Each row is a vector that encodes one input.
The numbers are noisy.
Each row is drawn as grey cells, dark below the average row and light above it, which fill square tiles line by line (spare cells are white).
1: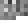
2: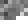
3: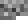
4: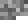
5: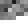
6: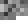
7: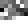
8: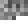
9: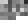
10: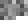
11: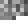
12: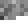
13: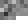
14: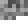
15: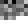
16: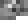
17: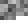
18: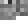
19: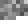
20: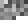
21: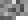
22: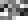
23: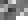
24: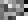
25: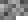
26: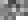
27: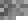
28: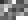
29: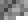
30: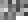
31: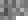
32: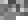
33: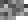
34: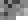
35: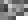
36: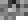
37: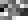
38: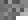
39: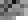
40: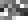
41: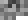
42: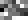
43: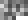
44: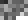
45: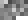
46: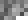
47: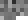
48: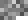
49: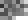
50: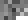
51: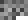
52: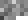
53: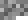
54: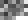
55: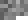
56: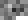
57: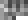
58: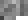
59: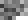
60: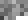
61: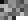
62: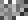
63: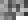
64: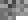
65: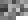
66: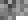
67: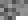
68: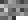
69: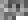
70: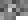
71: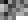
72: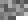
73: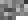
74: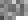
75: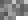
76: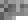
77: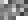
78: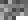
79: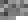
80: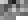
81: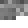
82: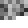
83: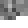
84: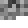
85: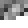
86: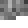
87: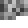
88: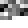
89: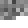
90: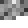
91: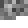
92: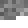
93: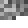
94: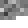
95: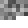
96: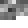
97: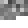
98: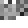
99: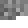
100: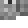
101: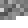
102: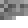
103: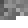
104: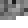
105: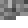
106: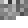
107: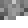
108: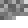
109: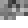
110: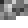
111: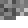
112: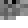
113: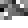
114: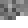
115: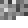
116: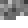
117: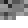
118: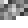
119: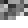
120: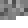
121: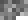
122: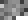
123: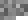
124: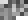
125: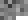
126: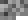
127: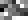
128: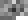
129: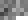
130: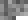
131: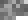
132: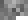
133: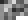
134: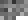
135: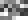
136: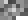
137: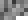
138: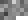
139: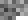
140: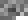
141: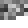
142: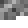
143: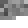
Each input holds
a list of up to three points on a 5-point line.
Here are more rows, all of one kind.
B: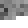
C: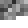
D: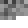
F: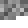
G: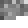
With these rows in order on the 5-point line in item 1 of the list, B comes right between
F and G.
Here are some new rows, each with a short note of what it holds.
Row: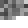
a list of two items
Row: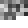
a list of one item
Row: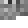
a list of one item
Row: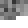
a list of three items
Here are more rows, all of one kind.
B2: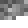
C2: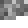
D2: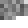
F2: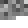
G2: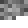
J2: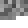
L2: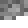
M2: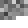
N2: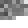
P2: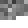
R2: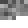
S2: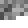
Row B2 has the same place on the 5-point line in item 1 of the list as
G2, L2 and P2.
